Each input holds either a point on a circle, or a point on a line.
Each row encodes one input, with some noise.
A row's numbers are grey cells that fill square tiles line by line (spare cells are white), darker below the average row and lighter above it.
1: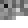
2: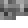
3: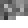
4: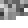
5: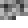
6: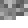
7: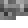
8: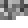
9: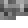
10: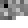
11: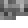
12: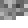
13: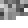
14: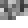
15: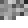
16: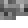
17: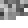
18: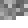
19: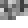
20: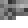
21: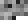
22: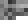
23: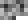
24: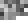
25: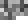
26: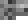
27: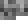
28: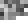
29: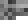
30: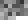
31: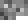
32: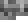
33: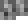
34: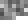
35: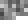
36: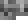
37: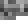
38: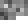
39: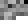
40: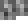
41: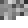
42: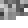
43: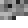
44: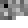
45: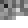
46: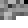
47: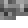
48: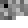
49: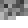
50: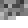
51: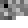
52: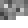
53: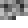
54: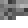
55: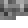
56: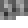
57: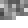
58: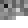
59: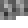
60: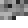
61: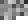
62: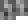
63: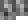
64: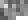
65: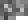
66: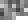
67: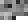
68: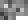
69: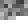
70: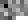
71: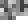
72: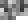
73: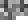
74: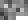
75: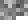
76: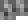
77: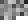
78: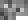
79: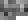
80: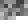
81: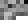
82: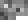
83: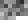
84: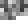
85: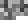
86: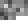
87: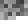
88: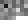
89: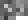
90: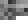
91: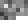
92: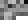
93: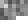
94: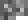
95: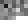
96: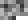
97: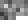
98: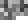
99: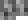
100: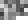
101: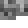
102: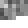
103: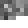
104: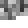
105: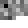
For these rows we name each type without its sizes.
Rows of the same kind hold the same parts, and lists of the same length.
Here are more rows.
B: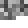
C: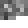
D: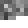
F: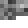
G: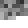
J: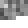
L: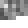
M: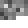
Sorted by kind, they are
B, G
C, D, F, J, L, M

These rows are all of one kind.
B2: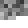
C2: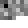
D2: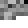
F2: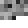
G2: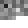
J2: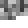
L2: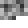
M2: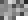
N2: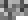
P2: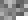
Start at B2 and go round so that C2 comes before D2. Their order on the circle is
B2, G2, C2, N2, J2, L2, F2, D2, M2, P2.
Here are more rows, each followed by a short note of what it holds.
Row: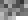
a point on a circle
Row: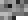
a point on a circle
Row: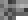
a point on a line
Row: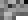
a point on a circle
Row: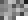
a point on a circle
